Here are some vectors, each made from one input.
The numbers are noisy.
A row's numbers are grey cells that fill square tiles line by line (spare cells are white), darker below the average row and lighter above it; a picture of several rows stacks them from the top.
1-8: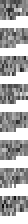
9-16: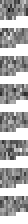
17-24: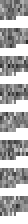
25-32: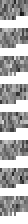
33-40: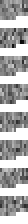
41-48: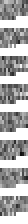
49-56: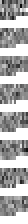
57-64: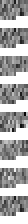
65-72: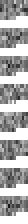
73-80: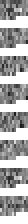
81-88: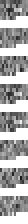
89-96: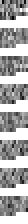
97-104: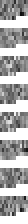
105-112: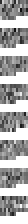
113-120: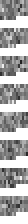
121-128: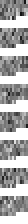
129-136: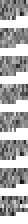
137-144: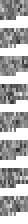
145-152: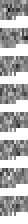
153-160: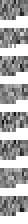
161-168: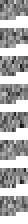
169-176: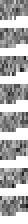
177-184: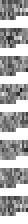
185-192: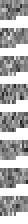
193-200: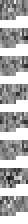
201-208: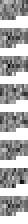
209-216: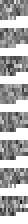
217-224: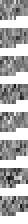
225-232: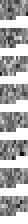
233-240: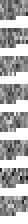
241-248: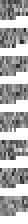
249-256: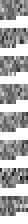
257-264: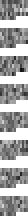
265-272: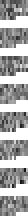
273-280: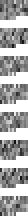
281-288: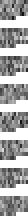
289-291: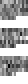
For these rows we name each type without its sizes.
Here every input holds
a point on a line.
